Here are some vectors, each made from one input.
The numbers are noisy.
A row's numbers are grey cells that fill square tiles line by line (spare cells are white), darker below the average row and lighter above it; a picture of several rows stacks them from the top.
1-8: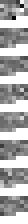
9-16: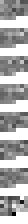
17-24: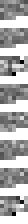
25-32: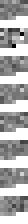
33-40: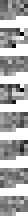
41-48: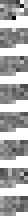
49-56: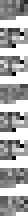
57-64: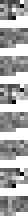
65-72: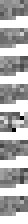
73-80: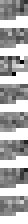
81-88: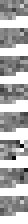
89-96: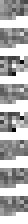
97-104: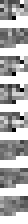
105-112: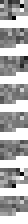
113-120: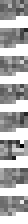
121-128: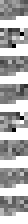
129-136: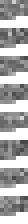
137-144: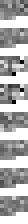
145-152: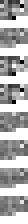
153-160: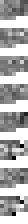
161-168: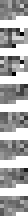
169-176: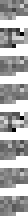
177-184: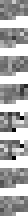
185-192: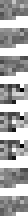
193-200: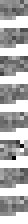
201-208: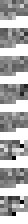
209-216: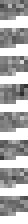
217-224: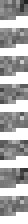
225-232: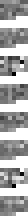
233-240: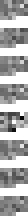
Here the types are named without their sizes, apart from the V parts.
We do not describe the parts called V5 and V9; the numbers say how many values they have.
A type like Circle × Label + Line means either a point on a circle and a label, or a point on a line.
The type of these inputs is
Bool × V5 + (Circle + V9) × Tree.
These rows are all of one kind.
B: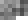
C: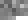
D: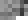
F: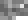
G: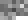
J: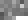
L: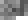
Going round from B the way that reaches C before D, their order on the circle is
B, L, C, G, J, F, D.
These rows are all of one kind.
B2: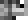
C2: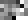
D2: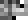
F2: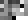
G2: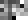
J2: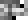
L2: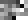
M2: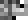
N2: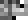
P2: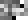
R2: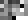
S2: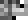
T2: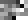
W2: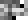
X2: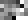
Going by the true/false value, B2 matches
J2, L2, T2 and W2.
